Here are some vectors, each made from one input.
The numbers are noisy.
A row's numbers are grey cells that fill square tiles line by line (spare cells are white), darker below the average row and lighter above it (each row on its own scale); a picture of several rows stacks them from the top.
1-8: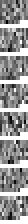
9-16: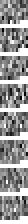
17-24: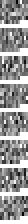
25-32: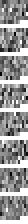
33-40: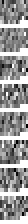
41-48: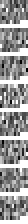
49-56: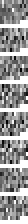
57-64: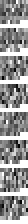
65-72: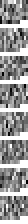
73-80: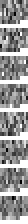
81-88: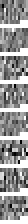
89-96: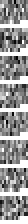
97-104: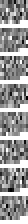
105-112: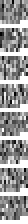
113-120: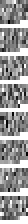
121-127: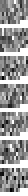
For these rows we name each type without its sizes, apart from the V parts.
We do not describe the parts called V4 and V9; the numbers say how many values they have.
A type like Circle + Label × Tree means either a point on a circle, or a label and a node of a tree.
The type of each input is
(Bool × Bool × Bool + V4) × (Tree + V9).
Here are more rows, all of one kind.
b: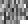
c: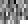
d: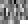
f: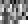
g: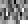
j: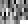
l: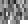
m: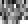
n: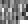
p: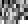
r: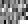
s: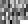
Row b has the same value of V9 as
c and g.
